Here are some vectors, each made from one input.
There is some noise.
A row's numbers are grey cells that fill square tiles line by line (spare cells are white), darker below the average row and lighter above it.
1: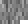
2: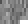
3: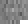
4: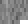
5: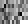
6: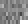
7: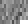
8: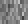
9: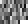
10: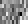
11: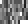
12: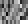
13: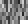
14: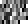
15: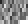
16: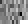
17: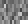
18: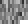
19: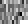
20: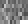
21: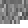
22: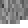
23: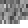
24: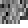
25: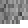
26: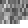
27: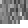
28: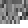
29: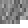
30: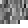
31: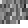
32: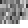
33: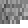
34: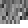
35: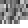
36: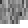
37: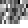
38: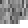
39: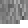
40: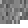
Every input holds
a point on a 5-point line, together with either a point on a 5-point circle, or a fixed value.
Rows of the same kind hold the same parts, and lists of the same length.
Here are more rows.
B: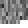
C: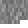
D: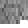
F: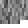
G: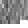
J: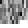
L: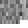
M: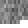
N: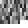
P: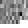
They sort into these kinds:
B, J, M, N
C, D, F, G, L, P

